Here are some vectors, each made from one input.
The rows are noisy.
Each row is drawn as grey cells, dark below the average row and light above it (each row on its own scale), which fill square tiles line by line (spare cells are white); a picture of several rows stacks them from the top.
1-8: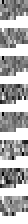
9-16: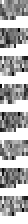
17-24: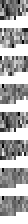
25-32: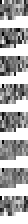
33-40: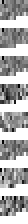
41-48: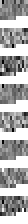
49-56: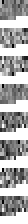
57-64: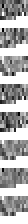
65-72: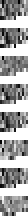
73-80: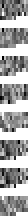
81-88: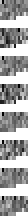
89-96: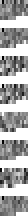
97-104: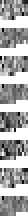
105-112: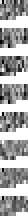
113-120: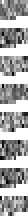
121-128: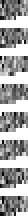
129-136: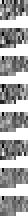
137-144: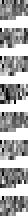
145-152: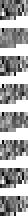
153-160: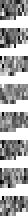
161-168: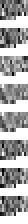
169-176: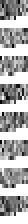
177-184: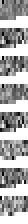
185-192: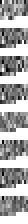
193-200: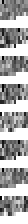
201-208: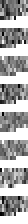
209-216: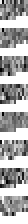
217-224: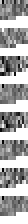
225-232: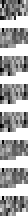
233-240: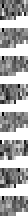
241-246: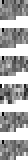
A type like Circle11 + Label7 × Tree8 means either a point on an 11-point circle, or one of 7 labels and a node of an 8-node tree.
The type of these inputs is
Bool × Bool × Bool + Line9.
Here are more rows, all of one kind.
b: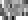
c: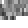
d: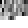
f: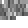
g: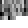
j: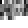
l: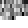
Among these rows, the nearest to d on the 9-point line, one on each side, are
j and l.
